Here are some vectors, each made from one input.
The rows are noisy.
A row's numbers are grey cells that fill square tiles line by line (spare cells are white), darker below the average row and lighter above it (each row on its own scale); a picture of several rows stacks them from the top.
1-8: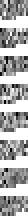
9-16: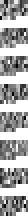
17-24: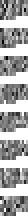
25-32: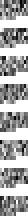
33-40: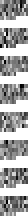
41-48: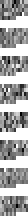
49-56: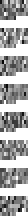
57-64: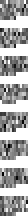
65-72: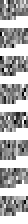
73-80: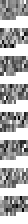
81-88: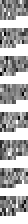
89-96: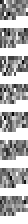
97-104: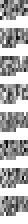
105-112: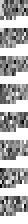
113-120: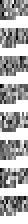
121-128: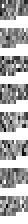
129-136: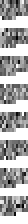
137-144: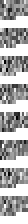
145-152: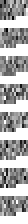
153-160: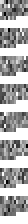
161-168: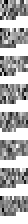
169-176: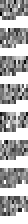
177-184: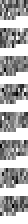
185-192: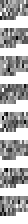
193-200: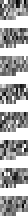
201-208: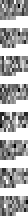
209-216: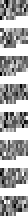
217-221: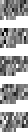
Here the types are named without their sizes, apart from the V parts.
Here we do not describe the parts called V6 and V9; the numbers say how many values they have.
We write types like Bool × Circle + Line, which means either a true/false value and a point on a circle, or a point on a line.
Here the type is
Bool × V6 + Line × V9.
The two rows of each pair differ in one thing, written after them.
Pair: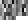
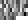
the place on the line
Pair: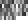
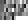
the value of V9
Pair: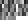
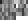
the place on the line
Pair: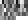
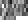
the value of V9
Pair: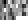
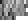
the place on the line
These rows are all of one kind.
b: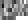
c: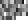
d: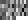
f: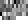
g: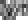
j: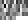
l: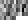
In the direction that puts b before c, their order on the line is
j, l, g, b, f, d, c.
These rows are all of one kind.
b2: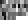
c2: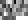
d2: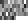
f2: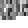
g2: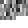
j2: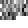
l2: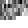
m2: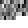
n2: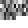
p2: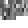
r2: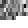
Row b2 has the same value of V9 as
c2, m2 and n2.
